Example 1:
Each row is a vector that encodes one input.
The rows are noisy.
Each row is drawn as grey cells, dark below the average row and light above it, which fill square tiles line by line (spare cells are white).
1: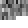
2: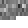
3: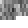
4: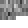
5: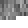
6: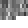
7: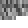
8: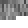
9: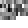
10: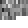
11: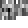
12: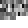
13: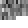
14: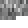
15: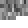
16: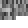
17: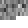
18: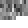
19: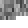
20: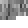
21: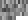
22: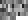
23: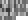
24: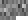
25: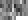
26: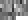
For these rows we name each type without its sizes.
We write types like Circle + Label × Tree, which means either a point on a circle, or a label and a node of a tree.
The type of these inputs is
Bool × Bool × Bool.
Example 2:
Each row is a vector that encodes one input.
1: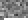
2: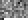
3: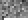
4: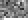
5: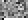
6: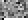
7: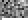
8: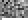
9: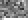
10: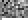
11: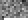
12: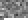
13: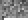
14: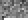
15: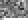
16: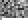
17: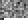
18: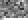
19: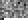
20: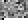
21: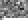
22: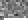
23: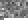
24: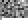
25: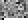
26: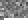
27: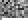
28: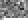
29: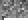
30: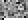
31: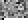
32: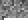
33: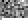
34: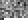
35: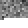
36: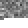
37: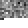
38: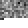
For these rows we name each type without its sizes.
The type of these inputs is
Line.
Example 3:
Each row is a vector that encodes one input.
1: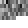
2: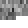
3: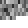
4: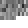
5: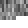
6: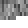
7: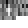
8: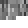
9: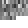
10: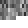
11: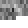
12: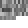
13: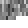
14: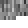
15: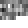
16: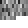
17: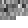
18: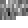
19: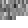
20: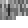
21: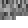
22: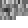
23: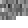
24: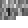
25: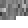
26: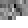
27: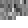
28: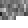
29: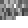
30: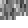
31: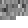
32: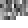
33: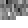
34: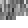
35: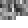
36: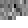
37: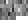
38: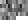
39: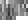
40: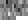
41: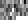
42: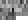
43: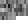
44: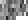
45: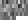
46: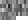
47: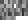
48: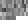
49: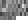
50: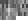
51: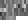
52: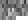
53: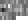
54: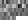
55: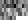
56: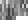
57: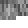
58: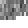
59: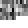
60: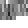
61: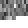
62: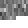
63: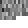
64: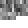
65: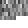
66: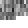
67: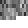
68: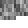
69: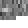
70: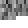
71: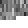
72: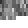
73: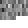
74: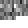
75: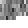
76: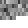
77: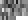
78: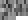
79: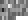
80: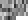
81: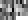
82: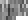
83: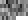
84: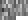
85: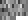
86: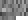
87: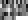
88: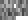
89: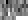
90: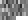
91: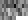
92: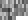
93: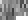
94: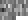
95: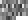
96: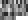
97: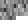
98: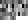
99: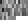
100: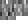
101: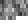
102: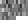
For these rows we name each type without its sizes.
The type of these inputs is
Bool × Bool × Bool.
